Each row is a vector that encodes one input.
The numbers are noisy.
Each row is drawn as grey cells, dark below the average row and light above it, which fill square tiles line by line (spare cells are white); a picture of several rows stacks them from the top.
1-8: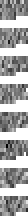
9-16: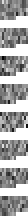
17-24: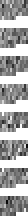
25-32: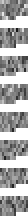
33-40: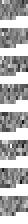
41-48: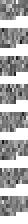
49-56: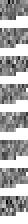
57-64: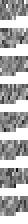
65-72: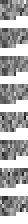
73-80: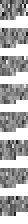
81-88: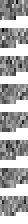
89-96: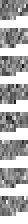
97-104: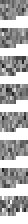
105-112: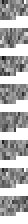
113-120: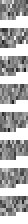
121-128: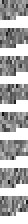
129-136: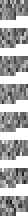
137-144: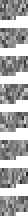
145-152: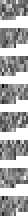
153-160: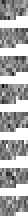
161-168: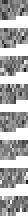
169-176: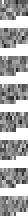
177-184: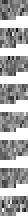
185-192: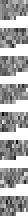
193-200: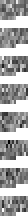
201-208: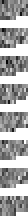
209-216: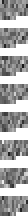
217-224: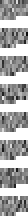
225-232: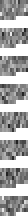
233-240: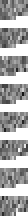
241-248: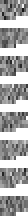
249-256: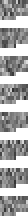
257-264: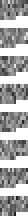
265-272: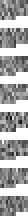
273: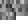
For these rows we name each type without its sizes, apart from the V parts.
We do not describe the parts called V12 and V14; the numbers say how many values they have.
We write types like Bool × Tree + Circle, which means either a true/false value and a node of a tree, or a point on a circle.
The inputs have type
Circle + Line × V12 + V14.
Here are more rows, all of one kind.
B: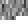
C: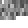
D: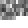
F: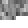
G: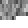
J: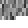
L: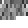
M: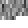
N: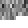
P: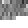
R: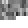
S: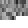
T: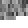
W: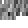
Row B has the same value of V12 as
J, M and N.
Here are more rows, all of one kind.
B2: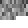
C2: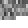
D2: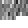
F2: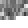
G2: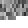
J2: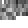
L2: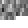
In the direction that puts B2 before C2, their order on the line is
J2, L2, D2, B2, G2, F2, C2.
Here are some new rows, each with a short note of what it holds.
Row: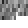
a value of V14
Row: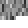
a point on a line and a value of V12
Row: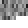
a value of V14
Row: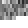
a point on a line and a value of V12
